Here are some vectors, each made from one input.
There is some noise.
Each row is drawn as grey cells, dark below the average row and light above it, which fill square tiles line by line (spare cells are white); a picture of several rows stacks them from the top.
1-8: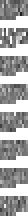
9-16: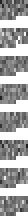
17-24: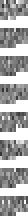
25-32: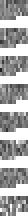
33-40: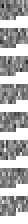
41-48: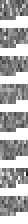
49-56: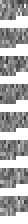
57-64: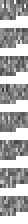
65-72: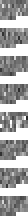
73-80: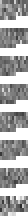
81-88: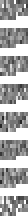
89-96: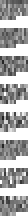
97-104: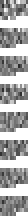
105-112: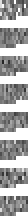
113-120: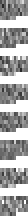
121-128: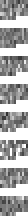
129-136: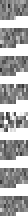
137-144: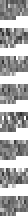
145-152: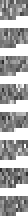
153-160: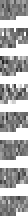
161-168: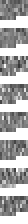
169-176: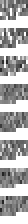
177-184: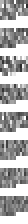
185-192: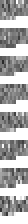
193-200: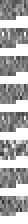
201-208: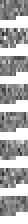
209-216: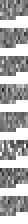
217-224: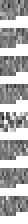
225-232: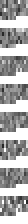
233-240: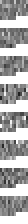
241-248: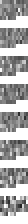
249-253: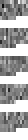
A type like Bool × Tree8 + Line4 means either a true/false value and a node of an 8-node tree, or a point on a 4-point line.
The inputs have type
Bool × Bool × Bool × Bool + Unit.
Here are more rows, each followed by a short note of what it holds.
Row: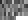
a fixed value
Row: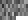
a fixed value
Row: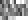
four true/false values
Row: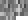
four true/false values
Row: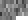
four true/false values
